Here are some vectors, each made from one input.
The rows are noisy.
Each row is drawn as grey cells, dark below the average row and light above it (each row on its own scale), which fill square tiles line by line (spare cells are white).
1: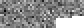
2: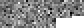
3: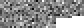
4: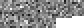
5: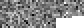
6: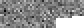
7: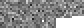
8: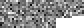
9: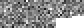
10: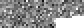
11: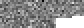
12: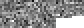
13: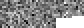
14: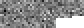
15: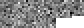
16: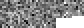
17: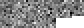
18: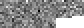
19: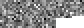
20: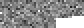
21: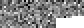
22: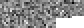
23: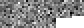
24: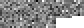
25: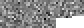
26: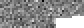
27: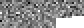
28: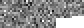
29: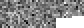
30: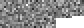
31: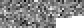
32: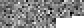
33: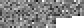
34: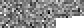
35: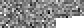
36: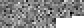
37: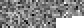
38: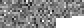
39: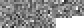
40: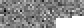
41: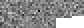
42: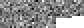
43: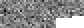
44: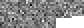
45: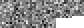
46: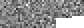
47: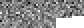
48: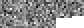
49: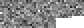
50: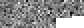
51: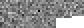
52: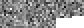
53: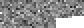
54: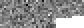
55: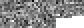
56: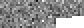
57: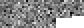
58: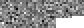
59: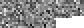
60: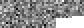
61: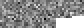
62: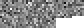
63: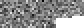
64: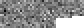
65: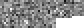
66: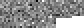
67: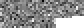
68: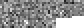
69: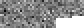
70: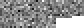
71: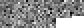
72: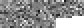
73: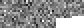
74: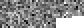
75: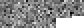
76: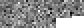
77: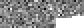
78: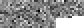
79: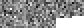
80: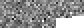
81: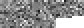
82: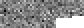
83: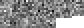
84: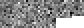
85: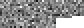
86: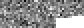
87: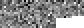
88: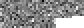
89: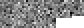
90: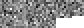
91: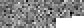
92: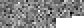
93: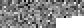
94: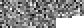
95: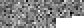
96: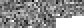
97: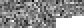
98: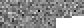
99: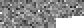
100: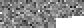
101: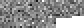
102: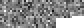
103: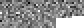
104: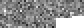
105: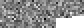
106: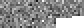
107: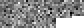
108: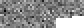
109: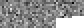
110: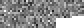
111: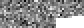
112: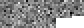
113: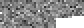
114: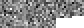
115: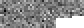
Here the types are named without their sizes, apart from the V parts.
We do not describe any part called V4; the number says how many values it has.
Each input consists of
three true/false values and a value of V4, together with either a fixed value, or a node of a tree.
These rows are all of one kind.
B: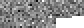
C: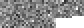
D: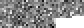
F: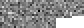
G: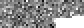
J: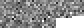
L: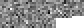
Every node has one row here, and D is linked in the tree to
G.
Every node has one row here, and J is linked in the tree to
B.
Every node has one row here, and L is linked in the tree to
F.
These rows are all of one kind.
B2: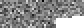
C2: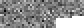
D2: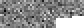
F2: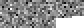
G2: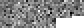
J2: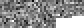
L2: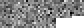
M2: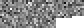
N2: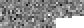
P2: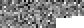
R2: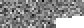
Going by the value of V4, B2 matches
C2, D2, N2 and R2.
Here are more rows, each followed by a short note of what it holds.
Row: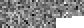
three true/false values and a value of V4
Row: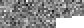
a node of a tree, three true/false values and a value of V4
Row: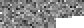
three true/false values and a value of V4
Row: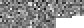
three true/false values and a value of V4
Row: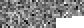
three true/false values and a value of V4
